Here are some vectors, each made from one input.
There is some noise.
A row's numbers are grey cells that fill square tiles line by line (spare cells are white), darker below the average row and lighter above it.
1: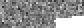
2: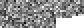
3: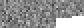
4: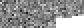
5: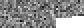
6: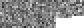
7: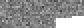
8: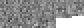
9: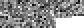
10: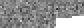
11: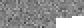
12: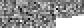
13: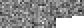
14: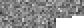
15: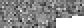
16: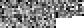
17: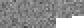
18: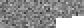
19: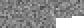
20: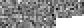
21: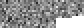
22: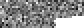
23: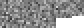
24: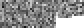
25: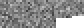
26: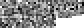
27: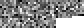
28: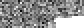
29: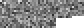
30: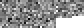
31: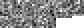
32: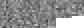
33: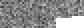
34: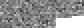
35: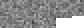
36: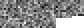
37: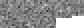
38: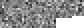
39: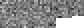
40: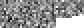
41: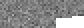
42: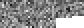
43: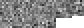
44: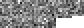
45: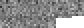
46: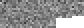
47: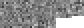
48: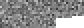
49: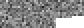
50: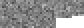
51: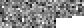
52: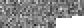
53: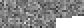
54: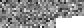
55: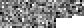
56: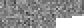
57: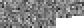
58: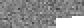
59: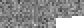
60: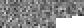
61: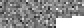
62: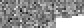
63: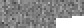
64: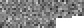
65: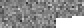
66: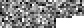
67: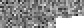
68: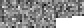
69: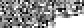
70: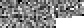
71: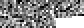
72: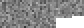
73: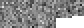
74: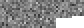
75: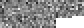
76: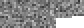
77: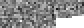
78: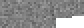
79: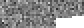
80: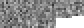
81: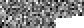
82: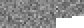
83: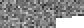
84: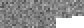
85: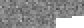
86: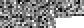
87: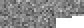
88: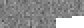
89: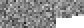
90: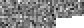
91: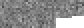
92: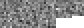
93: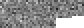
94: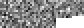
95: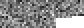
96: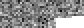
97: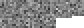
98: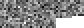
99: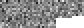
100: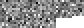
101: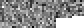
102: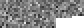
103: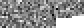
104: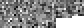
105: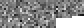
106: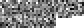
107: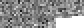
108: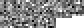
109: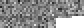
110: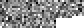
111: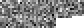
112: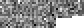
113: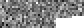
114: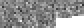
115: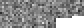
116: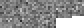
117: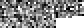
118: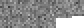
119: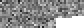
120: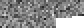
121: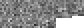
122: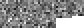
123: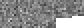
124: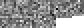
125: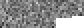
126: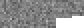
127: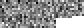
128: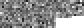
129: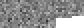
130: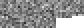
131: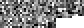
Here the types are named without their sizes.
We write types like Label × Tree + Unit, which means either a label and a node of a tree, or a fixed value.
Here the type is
(Line + Tree) × Tree × Tree.
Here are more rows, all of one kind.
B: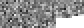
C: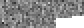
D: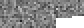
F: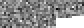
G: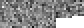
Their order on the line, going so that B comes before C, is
D, B, C, G, F.
